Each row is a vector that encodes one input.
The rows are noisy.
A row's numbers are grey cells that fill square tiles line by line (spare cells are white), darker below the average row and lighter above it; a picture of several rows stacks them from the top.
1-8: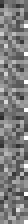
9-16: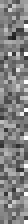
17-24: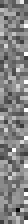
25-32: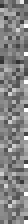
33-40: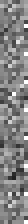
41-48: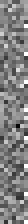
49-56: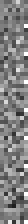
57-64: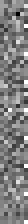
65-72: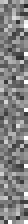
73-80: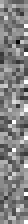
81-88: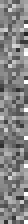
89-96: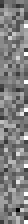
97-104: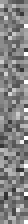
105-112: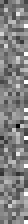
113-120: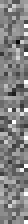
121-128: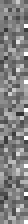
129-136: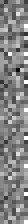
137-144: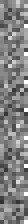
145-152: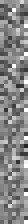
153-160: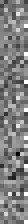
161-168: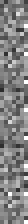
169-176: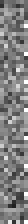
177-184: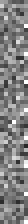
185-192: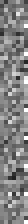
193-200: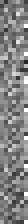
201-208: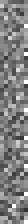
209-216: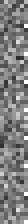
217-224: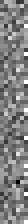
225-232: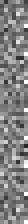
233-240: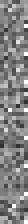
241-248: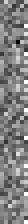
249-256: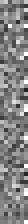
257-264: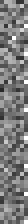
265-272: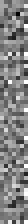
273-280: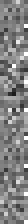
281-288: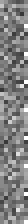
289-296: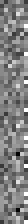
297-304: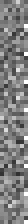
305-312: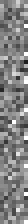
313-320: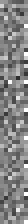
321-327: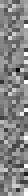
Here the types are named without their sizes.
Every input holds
a point on a circle.
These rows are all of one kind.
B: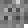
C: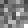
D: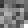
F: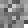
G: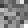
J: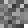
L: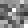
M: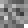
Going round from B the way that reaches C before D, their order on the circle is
B, C, D, G, L, J, M, F.
